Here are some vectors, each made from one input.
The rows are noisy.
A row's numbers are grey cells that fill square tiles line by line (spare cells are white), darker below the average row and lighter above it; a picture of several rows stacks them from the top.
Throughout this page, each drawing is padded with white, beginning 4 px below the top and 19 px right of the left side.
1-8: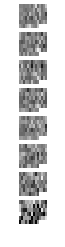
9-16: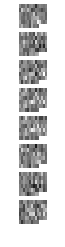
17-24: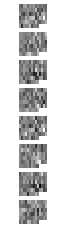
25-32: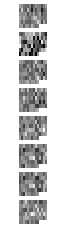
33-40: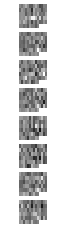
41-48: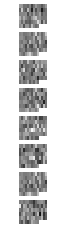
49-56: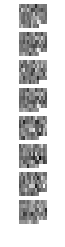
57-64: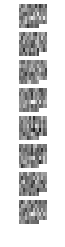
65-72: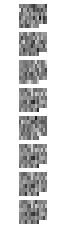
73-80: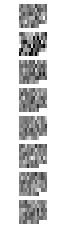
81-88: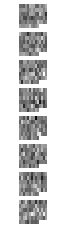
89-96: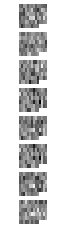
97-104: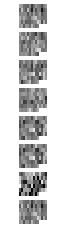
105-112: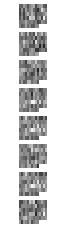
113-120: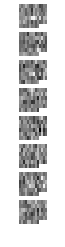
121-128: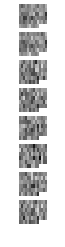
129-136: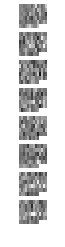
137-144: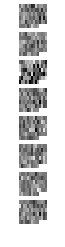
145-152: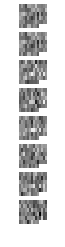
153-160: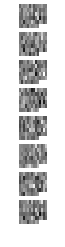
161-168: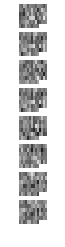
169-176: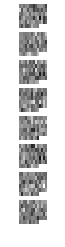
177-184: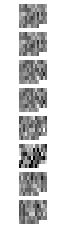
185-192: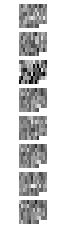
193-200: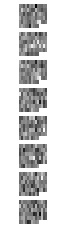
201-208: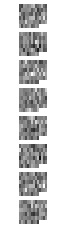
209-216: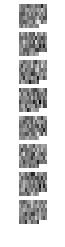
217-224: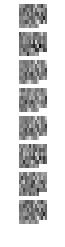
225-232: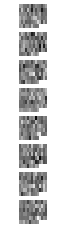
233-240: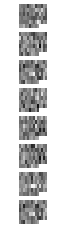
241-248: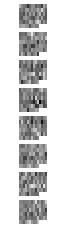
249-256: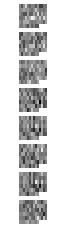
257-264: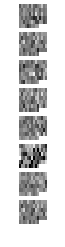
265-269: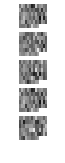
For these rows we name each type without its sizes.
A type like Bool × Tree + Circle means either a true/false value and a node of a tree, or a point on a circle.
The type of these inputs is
List(Line).
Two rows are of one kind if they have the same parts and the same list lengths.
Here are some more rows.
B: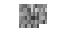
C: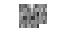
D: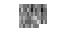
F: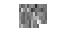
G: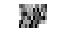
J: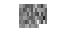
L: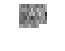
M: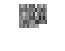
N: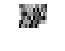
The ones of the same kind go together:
B, C, F, L
D, J, M
G, N

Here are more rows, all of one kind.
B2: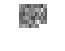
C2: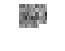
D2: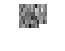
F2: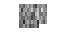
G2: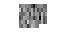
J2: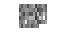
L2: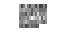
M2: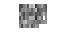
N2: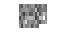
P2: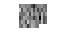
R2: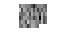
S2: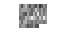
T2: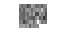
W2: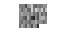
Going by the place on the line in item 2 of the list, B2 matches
N2, S2 and W2.
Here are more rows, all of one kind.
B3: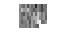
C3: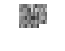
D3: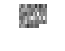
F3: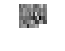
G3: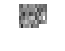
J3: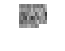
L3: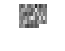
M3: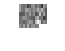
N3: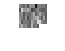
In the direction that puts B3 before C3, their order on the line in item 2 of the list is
M3, B3, G3, J3, D3, C3, L3, F3, N3.
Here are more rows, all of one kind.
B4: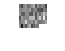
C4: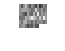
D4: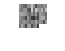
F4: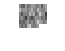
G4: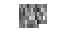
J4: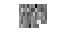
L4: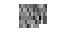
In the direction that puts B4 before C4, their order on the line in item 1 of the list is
G4, B4, C4, J4, F4, D4, L4.
